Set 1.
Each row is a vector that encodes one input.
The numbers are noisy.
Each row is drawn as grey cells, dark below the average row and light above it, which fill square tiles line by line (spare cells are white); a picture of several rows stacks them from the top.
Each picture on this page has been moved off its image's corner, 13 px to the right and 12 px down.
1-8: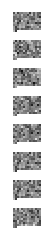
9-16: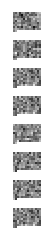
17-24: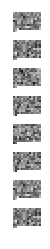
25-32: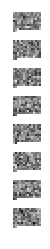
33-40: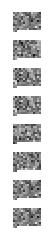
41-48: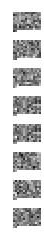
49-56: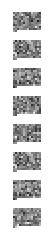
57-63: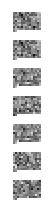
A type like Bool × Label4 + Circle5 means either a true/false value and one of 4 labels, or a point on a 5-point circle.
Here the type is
Circle8.
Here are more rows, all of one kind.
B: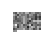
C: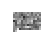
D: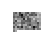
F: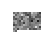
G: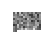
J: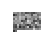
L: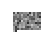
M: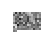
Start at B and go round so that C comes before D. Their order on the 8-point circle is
B, L, F, G, J, C, D, M.
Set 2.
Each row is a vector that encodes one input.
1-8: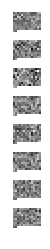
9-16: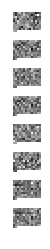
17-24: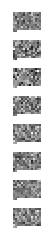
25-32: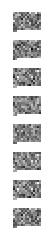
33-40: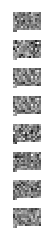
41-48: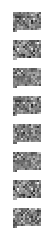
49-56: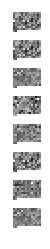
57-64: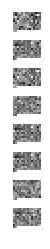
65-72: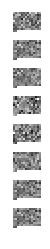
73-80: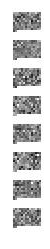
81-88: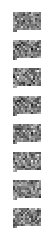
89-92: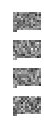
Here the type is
Line12.
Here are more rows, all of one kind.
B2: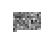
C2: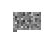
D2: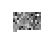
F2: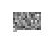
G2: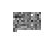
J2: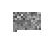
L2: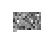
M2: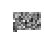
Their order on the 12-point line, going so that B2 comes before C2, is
M2, B2, G2, C2, J2, F2, L2, D2.
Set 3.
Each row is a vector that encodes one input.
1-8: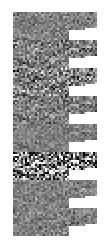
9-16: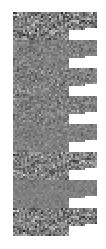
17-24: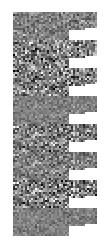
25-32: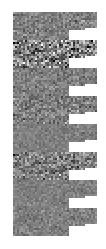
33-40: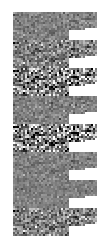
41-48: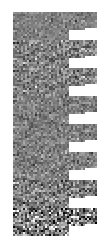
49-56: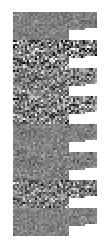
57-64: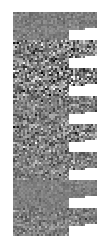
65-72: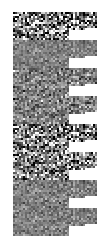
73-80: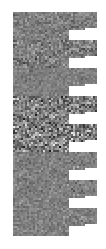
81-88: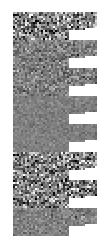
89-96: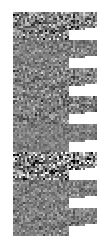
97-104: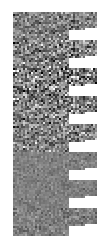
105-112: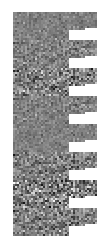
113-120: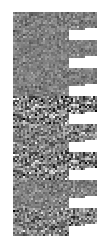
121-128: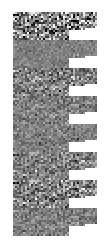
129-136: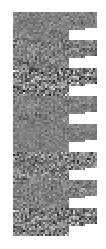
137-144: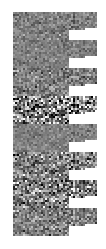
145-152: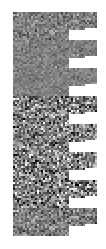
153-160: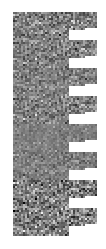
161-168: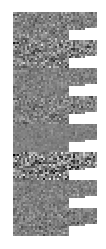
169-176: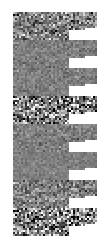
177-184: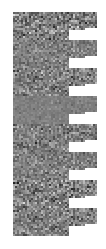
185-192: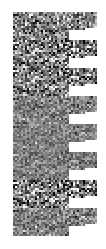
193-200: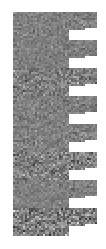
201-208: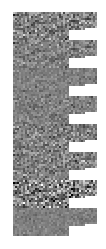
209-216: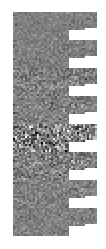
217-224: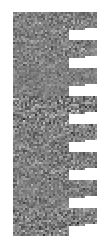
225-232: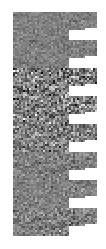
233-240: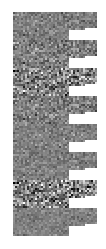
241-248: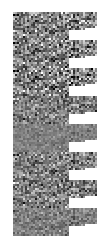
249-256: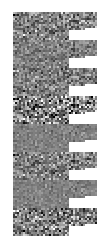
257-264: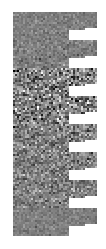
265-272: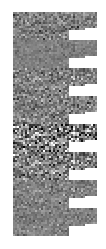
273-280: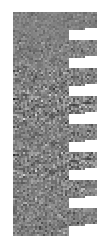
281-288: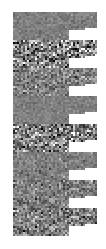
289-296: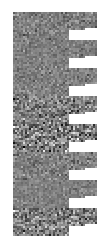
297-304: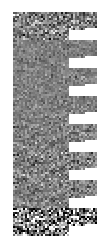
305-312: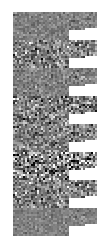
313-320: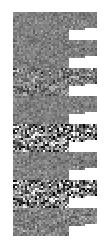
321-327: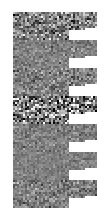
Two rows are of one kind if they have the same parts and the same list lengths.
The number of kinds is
2.
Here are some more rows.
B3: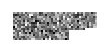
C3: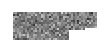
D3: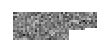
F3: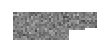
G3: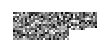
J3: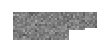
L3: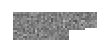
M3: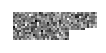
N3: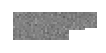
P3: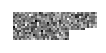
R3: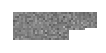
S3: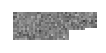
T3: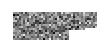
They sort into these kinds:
B3, M3, P3
C3, D3, F3, G3, J3, L3, N3, R3, S3, T3

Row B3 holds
a fixed value.
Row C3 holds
a node of a 13-node tree.
